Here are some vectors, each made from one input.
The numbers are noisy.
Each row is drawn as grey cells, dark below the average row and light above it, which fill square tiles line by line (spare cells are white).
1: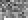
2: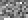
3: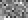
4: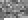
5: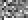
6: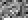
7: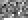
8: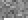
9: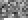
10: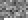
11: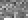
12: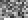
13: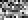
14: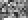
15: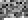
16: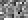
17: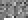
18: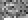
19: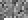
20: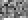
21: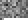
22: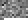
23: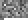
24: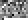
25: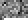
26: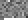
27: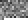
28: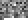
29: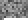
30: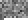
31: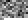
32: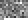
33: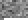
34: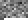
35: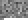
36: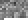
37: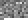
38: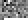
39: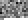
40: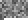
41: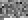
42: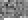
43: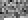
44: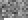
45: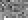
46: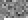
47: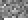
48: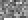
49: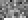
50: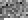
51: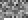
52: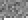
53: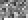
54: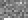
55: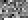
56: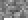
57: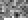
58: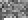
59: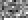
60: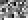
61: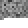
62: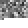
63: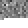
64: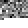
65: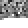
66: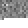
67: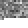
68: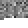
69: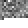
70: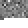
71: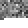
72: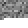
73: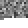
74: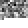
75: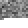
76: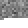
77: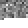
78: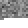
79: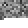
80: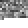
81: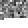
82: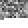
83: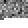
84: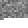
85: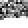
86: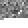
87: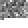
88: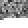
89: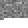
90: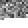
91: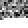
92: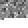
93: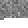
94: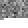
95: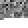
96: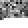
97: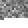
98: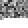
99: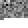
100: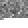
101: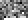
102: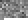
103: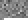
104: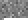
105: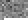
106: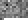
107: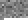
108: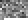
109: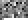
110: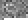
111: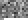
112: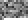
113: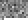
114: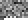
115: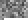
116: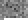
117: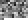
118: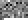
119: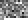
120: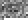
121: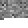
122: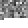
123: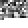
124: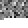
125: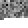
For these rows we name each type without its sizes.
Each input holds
a true/false value, together with either a label, or a point on a line.
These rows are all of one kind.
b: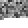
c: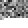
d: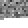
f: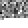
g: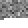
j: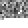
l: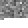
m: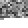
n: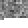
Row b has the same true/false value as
d, f and g.
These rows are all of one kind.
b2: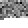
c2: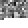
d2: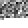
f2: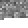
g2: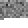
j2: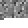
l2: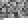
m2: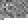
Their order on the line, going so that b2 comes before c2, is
g2, b2, d2, m2, f2, c2, j2, l2.
